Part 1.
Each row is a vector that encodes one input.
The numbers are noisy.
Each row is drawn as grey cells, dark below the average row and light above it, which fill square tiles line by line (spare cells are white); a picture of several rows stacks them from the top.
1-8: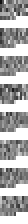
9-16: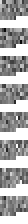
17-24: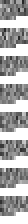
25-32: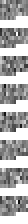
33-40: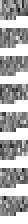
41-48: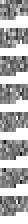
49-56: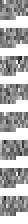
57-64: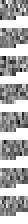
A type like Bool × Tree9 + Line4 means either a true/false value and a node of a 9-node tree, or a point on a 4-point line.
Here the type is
Line5 + Tree9.
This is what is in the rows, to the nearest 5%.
About 45% of them hold a point on a 5-point line. The rest hold a node of a 9-node tree.
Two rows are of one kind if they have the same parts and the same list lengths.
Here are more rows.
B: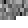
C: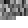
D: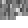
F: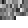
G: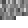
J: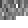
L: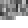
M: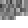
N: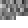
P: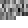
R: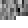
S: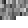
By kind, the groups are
B, C, F, G, N, P, R, S
D, J, L, M

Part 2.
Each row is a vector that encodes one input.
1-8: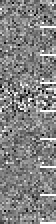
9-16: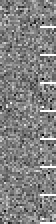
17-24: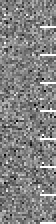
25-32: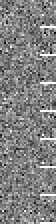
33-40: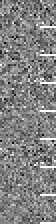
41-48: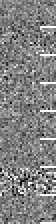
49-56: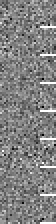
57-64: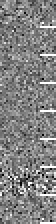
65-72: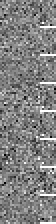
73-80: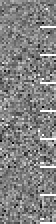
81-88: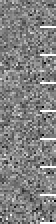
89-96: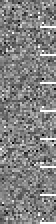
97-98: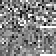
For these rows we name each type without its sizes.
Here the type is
List(Circle).
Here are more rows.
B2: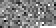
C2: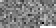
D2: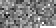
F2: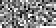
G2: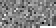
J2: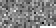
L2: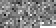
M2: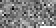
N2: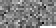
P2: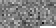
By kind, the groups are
B2, D2, L2, M2
C2, G2, J2, N2, P2
F2

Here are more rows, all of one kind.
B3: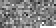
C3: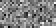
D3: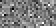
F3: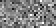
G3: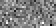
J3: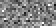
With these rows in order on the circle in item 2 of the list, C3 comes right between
F3 and J3.
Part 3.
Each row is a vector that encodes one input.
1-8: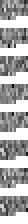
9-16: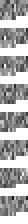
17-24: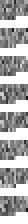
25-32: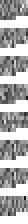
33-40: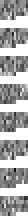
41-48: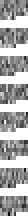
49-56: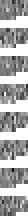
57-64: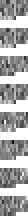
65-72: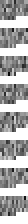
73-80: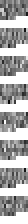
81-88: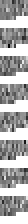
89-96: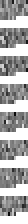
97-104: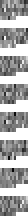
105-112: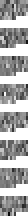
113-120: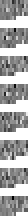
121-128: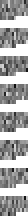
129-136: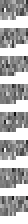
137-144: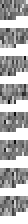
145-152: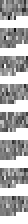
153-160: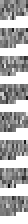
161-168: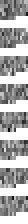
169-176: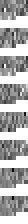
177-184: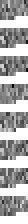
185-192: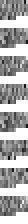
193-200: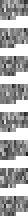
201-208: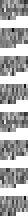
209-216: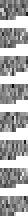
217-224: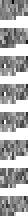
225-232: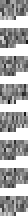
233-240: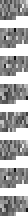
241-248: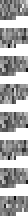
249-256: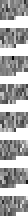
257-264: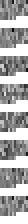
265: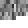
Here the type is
Bool × Bool × Bool + Circle10.
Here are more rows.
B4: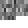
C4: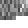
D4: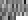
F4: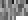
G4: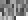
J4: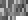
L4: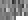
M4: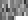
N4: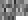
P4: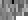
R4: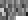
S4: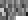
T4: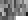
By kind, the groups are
B4, C4, F4, J4, L4, N4, P4, R4, S4, T4
D4, G4, M4

